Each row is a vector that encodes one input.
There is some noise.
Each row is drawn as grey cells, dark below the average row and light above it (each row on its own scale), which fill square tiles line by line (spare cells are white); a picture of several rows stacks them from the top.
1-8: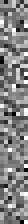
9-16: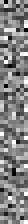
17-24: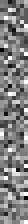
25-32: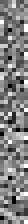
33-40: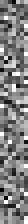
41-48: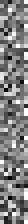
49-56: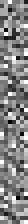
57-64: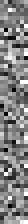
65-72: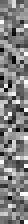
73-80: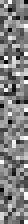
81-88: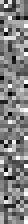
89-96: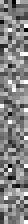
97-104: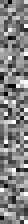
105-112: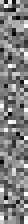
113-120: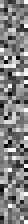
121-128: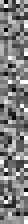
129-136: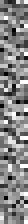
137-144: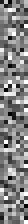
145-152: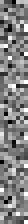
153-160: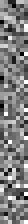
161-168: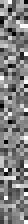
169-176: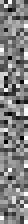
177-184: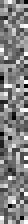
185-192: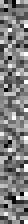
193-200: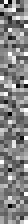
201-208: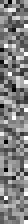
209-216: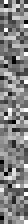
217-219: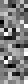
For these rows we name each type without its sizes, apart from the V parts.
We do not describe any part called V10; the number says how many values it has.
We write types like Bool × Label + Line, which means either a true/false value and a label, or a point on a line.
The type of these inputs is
List(Label × V10).
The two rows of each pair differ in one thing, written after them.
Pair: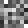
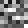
the label in item 1 of the list
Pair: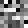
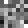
the label in item 2 of the list
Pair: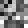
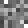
the value of V10 in item 1 of the list
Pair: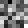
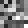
the label in item 1 of the list
